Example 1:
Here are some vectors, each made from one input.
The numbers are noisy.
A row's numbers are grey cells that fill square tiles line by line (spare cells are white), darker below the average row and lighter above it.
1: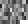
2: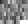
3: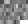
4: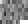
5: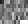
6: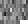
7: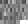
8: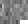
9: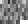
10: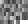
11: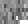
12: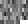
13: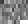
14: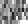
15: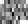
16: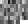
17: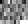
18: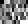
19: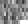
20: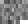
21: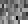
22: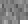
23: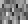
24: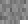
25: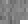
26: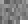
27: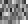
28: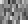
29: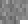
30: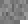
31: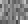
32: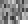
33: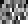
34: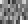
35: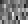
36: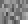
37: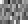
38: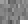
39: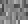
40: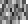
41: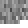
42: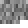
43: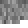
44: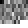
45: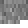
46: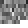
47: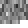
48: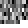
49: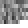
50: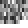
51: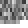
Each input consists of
a point on each of two 5-point lines and a true/false value.
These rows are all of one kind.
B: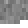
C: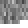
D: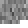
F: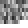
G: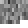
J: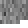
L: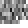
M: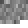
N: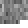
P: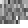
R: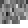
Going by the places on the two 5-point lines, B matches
G and M.
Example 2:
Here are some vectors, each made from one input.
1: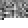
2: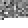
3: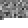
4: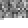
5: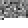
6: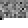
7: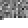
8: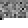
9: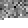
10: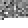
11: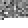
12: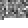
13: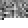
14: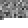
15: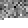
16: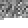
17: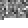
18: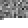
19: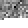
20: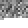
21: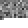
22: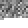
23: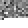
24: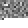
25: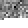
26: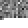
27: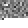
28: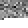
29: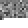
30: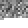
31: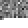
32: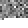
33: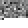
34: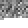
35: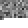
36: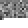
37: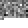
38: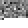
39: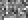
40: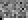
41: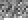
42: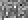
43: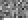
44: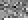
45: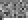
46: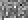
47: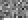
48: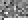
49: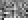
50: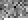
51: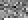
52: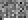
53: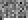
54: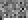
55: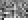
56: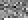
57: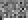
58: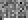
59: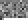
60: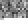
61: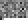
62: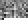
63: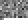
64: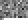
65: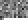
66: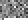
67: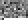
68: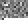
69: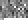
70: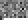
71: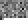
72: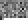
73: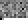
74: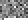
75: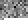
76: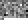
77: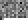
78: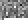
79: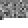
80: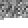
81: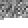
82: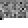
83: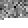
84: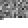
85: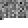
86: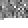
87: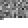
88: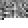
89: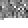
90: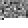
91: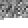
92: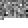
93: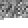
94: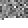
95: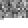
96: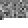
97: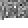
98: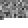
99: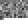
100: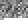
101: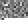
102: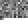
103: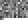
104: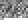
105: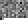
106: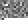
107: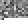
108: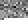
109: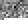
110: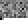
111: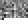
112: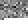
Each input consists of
either a point on a 14-point circle, or a point on a 7-point line.
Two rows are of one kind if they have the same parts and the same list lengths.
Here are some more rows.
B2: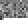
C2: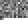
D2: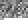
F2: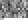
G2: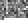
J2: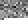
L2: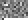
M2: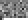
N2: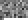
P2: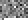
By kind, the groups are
B2, C2, M2, N2
D2, F2, G2, J2, L2, P2

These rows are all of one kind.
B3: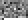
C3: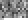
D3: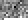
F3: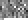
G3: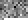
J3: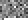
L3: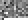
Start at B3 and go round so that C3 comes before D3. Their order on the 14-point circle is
B3, L3, J3, F3, C3, D3, G3.
